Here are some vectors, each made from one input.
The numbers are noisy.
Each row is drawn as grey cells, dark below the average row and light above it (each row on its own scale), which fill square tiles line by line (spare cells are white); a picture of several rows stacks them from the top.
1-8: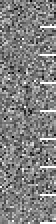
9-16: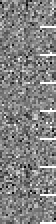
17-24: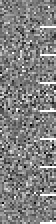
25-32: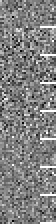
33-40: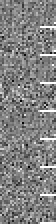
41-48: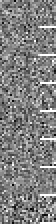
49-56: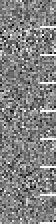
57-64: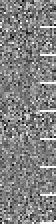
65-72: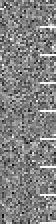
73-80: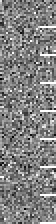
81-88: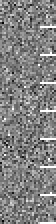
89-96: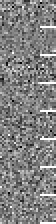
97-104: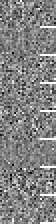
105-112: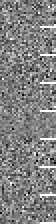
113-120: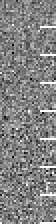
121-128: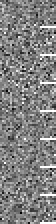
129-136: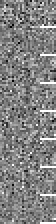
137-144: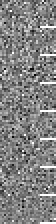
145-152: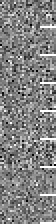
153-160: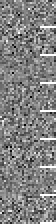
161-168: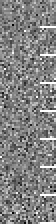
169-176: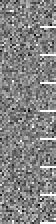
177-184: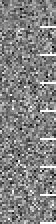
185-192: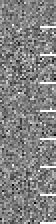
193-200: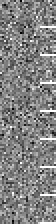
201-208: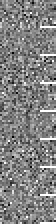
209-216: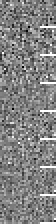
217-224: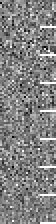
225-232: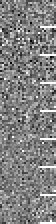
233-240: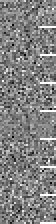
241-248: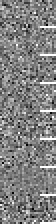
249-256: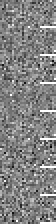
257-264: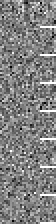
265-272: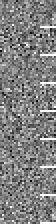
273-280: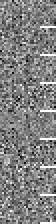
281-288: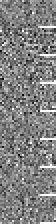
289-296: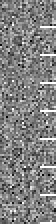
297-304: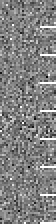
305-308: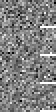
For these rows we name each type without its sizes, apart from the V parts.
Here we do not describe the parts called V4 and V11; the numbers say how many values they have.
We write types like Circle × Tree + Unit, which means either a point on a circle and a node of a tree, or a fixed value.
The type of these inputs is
Line × Line × Line × (Line + V4) + V11.
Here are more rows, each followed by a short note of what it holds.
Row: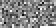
a value of V11
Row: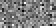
a value of V11
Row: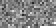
a value of V11
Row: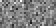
a point on each of three lines and a value of V4
